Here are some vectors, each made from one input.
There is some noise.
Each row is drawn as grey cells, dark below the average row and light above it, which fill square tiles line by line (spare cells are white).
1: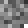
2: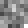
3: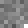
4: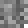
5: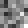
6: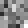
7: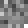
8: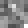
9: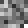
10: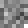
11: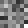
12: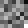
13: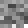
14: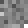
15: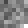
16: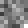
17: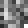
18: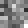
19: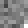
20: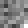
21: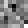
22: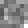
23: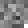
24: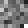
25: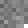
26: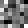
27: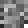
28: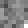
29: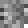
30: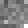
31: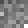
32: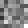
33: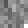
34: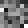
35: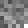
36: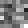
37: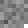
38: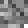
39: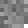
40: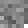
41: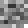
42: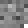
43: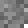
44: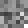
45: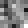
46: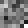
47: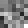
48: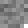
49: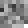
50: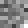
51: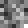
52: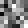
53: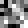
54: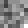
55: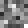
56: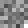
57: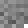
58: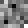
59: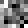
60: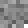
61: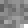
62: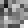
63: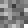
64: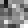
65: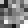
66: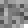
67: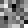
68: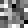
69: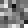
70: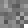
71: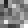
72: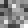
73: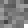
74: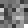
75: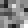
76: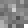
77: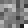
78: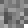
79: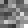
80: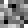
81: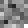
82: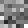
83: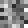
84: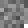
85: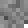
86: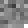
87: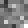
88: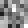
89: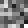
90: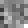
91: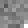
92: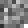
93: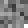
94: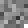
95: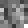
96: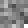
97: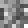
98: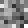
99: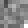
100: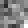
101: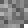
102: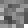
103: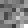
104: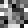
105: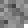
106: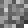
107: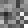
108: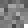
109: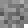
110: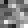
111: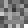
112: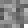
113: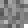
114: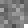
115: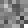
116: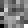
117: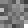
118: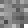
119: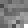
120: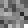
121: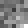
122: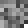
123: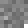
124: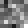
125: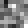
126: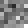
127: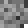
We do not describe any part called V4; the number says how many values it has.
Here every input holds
a list of up to two items, each a true/false value and a value of V4.
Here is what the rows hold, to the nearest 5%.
All of them are lists of up to two items, each a true/false value and a value of V4: about 5% are empty, 45% hold one and 50% two.
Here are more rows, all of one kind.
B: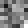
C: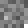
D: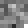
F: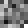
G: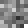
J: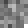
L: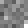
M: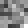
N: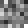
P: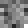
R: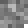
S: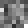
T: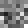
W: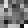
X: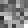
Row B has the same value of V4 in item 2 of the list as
G, N, T and W.
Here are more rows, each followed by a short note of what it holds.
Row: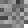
a list of one item
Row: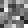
the empty list
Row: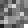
the empty list
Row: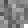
a list of one item
